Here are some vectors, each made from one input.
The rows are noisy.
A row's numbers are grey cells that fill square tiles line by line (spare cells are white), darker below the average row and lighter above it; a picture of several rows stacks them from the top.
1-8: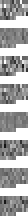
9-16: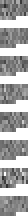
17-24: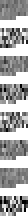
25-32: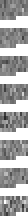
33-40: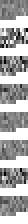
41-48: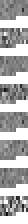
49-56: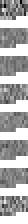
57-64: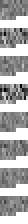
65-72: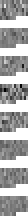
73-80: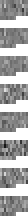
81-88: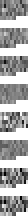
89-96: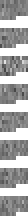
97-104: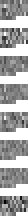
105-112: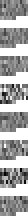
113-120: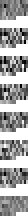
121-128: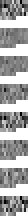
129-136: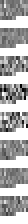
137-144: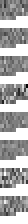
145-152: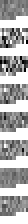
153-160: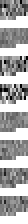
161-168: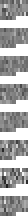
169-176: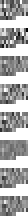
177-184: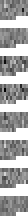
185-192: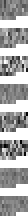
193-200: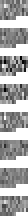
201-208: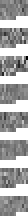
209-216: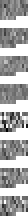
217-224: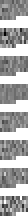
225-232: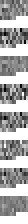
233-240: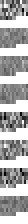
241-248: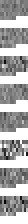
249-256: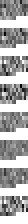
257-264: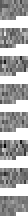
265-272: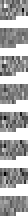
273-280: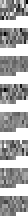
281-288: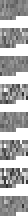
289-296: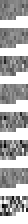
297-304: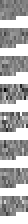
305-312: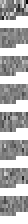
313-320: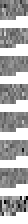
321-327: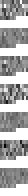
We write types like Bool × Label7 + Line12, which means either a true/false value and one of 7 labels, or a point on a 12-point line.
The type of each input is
Bool × Tree18 + Unit.
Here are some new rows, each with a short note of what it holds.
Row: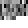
a fixed value
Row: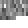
a node of an 18-node tree and a true/false value
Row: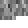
a node of an 18-node tree and a true/false value
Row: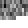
a node of an 18-node tree and a true/false value
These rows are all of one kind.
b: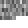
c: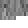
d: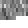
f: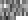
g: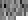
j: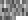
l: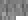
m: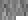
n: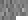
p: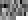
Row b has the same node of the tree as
c, j, l and m.
